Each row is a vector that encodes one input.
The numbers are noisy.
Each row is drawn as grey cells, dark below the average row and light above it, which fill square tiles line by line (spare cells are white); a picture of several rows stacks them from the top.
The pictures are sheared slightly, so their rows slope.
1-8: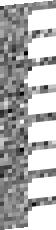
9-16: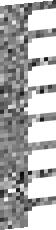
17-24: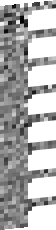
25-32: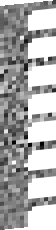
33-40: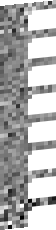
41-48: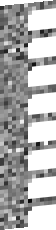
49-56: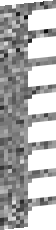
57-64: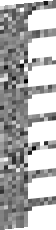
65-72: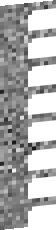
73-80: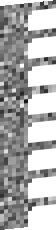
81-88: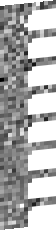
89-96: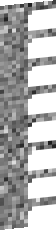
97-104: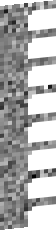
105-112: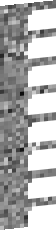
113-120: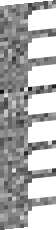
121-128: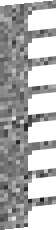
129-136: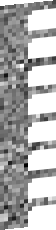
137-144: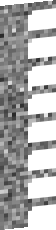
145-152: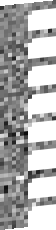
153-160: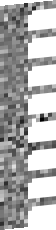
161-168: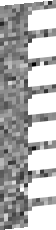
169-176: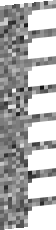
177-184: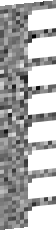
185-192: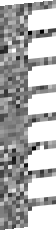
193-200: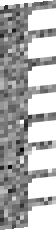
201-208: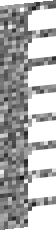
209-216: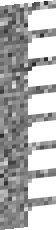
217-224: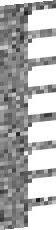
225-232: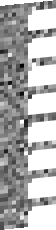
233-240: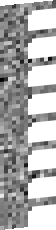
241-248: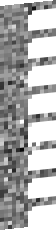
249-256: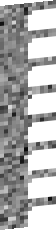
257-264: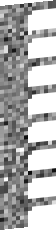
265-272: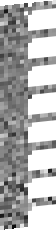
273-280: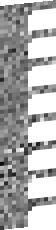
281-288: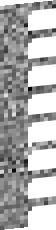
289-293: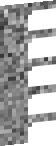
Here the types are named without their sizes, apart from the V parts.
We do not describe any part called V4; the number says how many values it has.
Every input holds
either a label, or a point on a line and a value of V4, or four true/false values.
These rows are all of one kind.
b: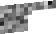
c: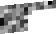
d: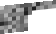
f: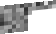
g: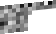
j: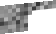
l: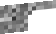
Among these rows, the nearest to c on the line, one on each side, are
b and d.
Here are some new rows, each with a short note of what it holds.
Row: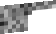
a point on a line and a value of V4
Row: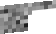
a label
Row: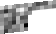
a label
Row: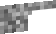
four true/false values
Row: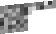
a point on a line and a value of V4
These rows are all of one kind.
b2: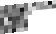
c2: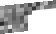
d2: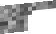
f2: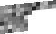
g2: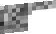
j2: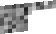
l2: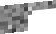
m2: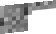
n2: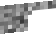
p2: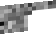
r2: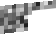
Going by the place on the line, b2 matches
f2 and g2.
